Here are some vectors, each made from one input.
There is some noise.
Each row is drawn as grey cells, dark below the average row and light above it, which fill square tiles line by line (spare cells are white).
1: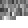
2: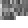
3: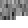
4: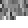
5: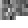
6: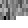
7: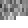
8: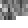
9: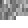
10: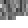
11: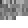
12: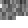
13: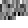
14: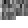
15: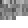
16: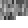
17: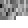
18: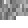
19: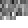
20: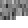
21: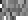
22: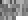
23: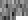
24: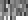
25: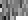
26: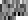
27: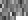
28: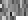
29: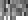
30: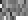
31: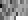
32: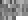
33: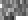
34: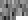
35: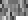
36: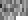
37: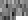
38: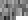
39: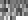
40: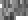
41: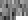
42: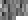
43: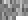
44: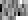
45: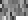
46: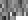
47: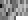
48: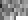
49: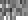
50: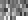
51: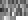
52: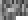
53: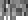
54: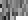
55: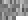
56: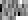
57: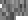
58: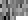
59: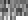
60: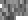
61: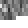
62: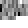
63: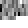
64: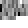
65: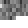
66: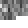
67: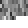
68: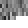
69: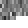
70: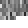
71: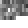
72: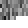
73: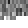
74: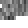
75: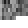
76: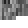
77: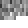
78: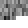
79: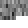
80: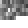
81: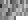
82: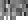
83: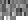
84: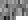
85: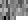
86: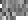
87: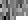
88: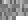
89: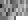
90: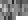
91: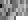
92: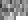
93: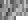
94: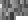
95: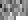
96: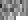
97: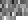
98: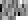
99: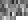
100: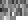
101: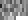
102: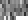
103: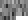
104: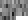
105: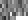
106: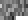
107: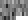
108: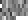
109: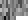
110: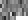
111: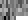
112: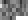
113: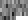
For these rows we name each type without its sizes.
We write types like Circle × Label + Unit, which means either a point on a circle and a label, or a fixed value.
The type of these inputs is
Bool × List(Line).
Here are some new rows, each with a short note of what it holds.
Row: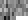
a true/false value, together with a list of one item
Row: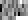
a true/false value, together with the empty list
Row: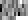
a true/false value, together with the empty list
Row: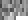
a true/false value, together with a list of one item
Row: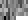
a true/false value, together with a list of one item
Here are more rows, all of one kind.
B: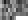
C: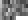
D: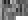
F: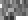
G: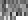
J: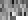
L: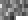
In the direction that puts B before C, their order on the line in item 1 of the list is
L, F, J, G, D, B, C.
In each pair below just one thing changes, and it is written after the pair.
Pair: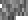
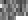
the place on the line in item 1 of the list
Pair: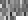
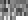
the place on the line in item 1 of the list
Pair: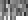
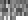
the place on the line in item 1 of the list
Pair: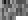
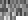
the true/false value
